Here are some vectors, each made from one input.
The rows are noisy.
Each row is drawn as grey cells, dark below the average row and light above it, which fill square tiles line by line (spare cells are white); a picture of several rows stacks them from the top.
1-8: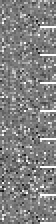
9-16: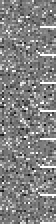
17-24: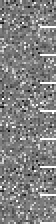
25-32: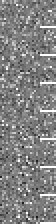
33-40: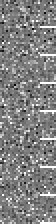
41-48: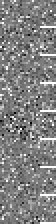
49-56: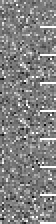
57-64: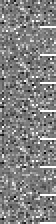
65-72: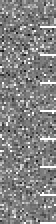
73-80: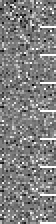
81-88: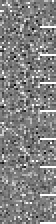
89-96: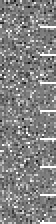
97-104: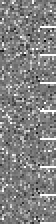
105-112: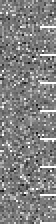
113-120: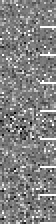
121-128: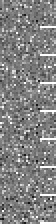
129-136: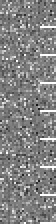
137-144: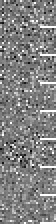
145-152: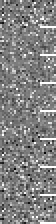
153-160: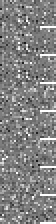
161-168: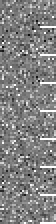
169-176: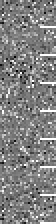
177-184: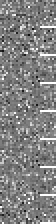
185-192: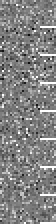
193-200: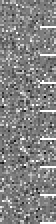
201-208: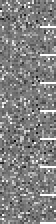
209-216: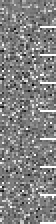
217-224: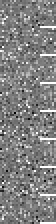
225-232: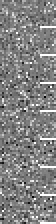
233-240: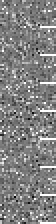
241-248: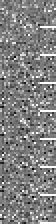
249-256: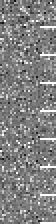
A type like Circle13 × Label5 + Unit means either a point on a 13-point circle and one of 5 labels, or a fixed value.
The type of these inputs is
(Bool × Bool × Bool × Bool + Line8) × Label5 + List2(Line5).
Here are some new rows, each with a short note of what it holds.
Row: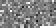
one of 5 labels and a point on an 8-point line
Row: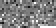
a list of two items
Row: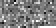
a list of one item
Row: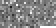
one of 5 labels and four true/false values
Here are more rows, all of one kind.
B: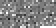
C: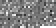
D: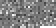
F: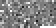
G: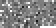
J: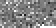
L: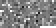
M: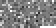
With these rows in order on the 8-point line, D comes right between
G and L.
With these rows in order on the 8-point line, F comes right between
C and G.
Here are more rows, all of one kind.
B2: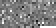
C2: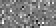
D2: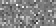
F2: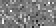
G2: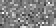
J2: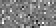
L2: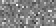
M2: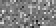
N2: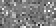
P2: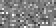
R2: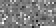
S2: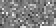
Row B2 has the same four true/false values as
C2, G2, J2 and S2.
